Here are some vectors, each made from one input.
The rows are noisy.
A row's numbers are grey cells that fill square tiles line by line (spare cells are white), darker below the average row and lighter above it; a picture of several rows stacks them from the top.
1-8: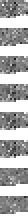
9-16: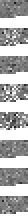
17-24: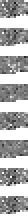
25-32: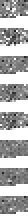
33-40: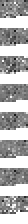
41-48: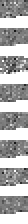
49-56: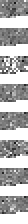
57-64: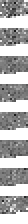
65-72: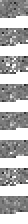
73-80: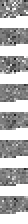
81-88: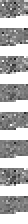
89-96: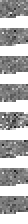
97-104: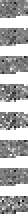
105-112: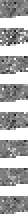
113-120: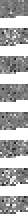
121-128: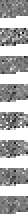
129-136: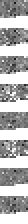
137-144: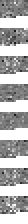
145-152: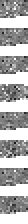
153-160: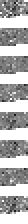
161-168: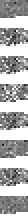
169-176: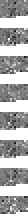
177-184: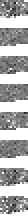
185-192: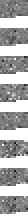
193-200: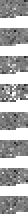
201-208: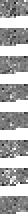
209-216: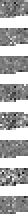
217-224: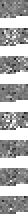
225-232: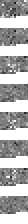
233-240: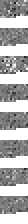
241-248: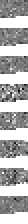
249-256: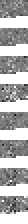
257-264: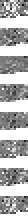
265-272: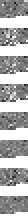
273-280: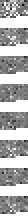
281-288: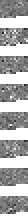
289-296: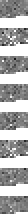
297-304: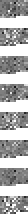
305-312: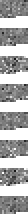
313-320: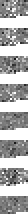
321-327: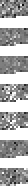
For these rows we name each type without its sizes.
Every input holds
a list of points on a line.
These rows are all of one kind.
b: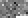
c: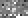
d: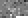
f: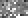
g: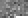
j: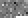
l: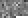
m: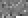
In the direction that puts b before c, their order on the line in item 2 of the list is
f, b, c, g, m, d, j, l.
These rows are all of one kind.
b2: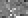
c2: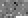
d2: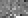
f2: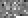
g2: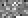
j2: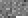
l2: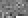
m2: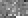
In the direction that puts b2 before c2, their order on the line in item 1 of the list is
g2, l2, f2, d2, b2, c2, m2, j2.
